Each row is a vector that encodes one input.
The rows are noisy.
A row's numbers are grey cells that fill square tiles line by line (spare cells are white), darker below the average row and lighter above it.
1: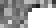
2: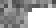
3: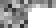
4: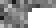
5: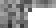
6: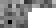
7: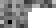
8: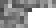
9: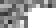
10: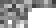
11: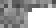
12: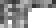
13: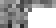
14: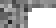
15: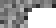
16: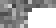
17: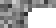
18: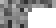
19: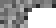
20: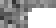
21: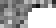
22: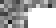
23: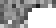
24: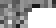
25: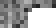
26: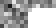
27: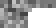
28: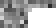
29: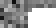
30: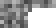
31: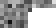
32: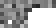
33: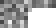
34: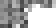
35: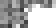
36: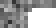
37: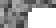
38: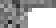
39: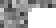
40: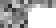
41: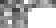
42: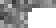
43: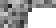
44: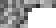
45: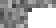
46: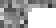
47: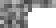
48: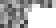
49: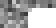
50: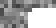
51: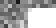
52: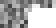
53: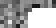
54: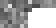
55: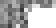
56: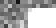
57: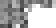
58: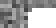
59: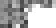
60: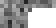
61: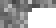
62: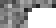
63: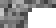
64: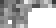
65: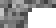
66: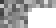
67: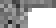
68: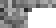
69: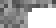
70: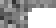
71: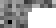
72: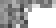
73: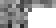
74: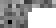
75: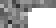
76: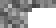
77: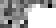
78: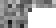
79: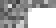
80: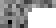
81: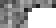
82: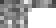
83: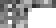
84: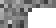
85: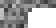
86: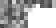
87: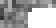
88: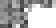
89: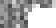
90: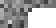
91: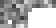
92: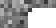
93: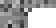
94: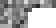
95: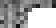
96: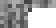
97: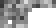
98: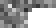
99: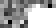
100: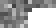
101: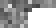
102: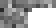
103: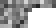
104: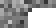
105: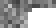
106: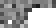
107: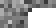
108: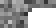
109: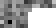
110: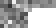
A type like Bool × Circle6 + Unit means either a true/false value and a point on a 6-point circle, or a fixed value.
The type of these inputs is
Bool × Bool × Bool × Bool × (Line4 + Tree9).
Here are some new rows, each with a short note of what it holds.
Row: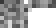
a node of a 9-node tree and four true/false values
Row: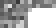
a node of a 9-node tree and four true/false values
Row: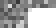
a node of a 9-node tree and four true/false values
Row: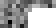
a point on a 4-point line and four true/false values
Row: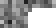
a point on a 4-point line and four true/false values
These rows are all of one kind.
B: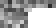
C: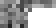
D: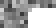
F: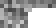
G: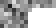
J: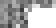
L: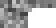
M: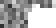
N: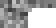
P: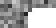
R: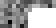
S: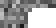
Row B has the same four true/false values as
F, L and N.
